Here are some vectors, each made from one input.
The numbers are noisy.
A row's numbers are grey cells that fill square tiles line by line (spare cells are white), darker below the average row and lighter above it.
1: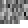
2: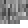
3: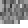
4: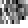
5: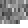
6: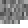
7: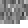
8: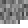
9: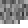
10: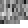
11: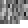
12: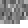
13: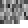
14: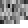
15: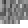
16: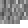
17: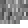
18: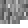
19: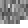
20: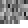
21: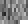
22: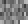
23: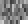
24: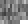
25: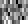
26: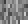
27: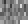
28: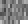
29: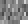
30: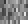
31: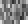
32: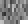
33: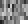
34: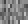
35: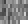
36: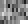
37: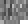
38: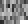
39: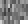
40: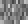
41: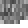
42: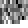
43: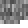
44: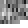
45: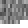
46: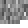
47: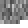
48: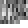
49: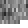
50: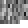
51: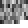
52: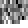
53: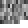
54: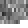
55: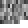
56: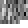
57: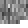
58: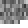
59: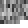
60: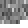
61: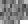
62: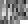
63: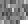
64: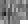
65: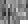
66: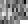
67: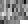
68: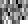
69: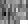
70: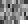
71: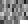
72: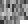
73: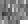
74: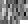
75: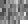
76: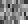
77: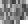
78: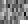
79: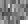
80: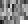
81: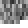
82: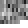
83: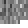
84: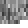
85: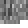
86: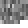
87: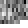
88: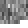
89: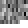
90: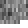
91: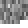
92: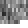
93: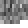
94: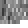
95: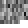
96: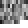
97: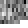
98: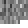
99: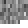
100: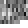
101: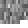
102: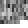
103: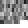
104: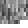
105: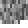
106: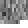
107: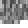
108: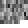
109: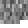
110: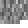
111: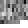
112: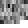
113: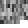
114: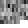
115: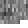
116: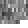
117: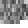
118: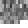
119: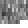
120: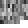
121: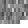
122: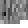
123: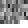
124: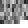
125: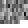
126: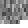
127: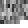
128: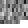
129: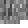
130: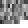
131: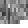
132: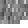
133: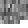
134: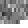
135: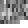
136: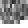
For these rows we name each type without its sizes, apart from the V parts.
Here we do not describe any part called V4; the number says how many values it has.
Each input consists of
a list of items, each a true/false value and a value of V4.
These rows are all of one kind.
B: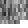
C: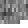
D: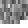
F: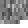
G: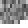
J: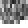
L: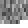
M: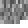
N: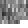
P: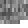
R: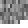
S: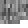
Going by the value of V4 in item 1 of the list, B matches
F, L and M.
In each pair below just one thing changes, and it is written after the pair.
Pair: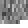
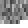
the value of V4 in item 2 of the list
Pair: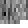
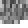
the true/false value in item 1 of the list
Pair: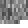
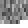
the value of V4 in item 2 of the list
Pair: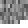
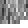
the true/false value in item 2 of the list
